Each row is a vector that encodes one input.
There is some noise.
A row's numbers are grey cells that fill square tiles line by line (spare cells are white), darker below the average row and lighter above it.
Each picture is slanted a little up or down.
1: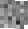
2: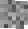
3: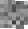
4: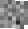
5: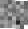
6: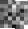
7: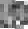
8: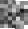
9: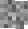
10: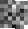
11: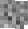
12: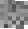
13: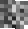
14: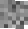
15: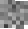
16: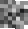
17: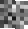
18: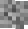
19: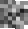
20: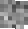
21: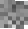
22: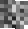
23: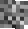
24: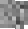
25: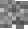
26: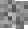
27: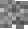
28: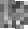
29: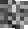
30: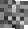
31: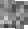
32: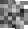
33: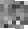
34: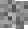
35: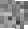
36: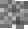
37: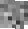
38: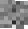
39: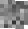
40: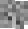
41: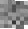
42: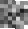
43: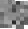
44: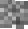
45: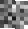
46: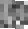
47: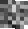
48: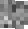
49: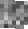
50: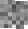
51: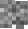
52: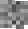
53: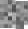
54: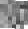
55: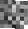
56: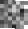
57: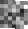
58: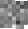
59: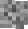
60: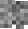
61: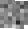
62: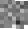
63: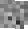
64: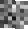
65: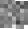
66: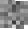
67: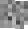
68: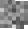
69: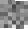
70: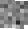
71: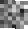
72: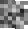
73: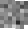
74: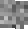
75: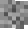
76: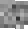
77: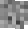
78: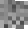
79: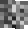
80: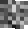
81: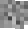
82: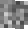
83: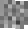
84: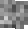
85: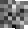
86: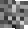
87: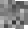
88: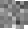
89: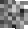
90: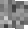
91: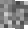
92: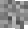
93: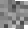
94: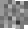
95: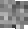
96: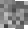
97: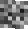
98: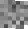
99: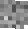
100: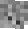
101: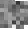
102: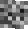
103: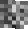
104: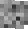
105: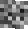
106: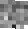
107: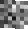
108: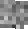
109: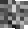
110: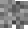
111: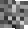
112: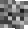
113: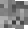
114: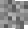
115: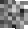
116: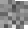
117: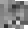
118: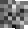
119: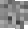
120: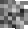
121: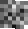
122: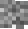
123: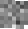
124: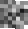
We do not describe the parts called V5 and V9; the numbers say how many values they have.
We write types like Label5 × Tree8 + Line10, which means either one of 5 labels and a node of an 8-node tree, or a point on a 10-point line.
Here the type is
(Line6 + V5) × Line8 + V9.
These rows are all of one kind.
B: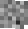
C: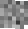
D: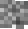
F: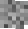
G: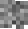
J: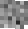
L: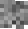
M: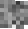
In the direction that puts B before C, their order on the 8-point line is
M, L, G, F, D, B, C, J.
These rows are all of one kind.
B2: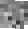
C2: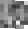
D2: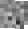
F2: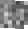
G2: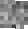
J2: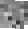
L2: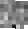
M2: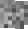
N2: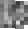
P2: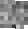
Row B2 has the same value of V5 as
D2, F2, J2 and M2.
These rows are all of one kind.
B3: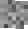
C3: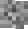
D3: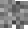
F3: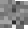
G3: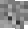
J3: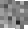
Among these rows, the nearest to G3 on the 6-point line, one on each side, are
B3 and C3.
